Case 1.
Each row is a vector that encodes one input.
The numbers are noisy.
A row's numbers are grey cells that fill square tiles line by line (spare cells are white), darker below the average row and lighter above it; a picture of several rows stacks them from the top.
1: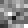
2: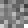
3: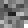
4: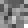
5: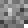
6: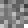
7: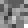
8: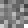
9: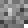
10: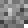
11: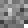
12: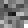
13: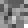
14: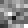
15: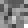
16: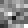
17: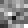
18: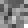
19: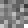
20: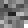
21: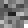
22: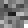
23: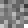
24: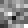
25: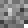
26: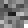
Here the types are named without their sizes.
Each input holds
a point on a line.
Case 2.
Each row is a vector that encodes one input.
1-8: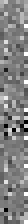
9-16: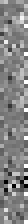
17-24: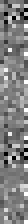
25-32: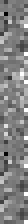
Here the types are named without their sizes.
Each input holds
either a fixed value, or a point on each of two lines.
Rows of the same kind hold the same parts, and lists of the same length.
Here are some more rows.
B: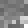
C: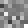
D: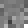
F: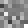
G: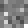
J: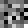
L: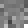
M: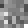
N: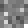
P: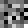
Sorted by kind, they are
B, C, D, F, G, L, M, N
J, P

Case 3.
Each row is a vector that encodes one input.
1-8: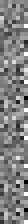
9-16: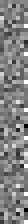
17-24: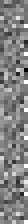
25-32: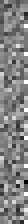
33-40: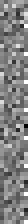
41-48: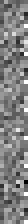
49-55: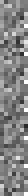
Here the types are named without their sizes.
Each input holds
a point on a line.
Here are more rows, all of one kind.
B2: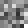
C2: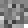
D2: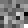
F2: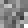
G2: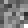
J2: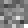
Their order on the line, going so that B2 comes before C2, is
B2, F2, C2, J2, G2, D2.
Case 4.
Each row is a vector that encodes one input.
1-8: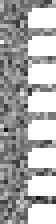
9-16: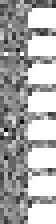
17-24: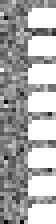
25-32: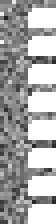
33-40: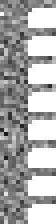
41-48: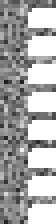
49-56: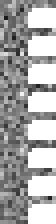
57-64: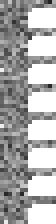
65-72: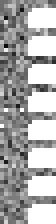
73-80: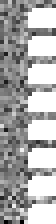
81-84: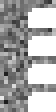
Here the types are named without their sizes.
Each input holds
a point on a line.
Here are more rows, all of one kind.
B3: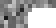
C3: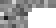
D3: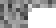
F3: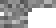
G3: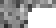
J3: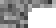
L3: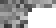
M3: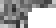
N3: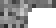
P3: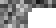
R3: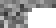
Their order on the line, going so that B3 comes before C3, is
D3, J3, M3, R3, B3, C3, F3, L3, G3, N3, P3.
